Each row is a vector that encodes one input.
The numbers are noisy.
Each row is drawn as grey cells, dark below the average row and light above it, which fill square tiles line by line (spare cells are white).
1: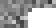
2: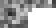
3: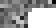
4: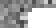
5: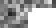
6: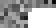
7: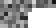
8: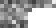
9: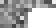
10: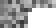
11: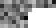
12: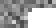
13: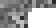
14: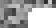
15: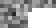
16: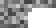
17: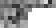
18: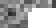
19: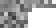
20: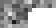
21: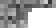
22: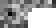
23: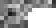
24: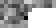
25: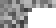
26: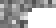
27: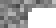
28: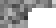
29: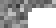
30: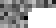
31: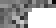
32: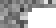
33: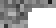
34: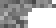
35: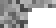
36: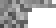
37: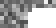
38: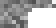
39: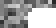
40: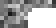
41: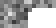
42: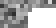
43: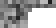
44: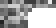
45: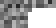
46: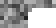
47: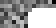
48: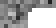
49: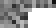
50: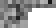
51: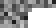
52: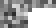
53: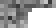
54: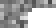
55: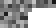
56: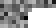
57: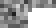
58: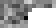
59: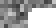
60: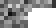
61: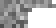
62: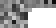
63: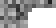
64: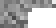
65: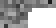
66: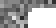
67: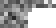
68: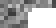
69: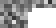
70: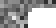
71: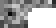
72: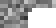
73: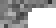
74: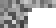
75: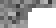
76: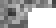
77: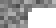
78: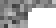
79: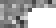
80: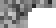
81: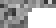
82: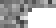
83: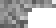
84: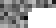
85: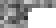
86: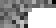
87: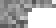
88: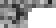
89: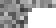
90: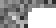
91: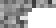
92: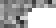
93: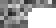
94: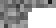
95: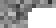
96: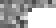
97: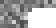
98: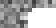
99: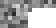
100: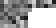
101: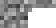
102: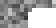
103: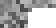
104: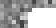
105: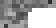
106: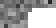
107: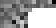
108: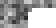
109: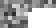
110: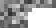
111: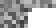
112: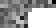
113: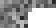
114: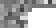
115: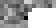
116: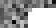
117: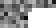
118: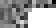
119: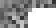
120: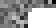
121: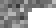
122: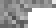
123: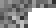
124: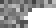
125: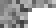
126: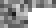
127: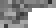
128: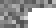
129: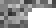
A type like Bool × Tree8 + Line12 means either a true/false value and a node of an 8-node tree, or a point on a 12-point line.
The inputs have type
Bool × (Line6 + Line10).
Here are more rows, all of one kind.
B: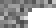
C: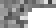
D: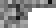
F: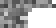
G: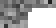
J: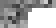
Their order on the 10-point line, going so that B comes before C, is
F, B, G, D, J, C.
